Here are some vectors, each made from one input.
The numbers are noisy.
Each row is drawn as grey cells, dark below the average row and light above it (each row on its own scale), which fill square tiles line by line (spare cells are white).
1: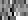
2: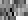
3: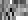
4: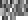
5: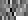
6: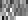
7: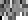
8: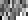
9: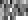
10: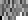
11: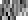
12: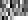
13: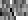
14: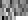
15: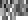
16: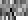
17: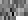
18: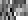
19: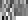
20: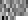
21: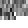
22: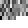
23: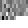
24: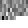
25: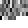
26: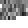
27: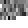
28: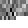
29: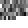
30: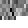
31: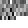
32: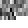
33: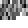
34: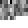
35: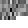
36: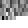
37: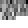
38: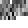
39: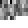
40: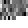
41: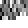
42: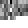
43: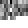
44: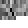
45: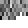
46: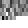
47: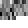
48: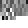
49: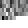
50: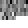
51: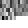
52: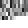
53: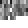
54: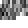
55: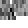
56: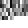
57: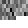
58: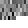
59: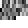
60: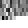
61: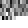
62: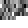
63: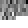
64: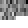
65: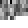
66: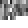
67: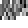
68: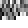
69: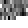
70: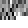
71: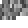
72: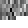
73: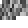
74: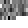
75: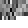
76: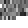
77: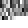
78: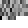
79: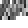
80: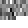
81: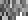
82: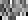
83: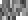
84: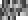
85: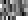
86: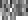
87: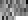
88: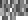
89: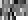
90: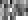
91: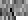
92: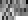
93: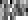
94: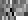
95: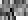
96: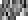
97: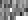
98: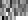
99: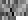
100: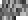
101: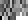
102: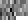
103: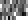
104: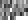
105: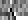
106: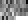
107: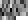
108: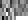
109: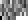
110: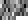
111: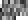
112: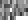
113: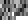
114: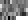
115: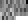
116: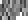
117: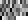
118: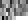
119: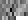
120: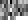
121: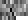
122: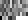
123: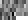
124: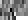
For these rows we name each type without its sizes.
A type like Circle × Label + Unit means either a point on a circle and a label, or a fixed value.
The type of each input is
Bool × (Circle + Unit) + Tree.
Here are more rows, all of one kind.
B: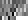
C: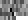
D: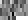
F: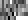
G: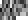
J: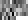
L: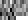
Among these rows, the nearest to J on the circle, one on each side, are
B and F.
